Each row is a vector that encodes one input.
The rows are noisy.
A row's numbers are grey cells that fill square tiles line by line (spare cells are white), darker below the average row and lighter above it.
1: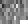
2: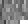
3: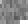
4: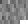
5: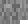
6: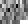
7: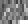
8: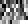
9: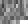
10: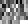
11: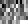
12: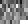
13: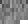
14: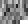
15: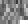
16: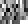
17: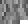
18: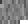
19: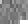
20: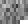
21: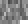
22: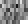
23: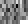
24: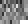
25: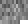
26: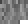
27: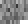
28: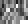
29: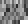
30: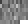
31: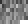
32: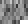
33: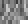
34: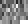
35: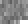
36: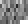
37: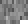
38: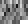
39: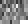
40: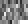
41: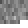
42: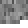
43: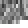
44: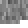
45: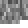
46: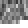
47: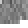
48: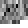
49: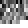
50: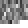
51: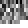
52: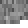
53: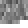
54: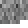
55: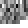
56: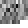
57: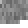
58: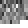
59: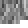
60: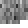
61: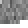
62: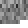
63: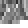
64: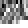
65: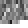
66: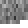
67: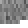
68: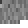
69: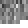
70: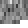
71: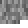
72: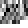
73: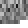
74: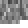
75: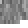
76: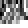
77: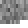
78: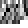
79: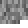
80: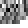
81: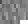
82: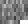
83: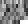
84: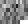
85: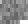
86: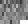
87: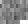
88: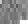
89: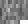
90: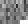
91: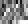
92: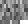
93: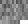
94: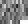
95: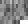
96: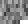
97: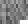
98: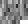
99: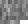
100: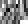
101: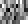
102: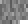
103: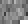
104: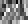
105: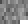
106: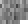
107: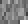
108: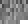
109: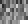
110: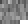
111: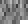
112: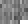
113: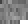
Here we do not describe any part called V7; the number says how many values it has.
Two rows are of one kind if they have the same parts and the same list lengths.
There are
2 kinds of row.
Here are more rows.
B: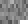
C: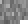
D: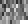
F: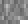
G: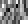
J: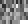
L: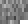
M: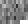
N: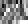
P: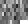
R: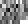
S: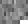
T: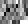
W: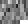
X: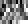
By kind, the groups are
B, C, F, L, M, N, P, R, X
D, G, J, S, T, W

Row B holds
a node of an 8-node tree and a value of V7.
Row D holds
a point on an 8-point line and a value of V7.
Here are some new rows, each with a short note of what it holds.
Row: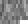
a node of an 8-node tree and a value of V7
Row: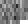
a node of an 8-node tree and a value of V7
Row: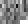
a node of an 8-node tree and a value of V7
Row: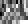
a node of an 8-node tree and a value of V7
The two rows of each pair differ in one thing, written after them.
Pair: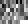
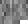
the value of V7
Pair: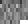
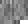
the place on the 8-point line
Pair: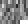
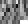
the value of V7
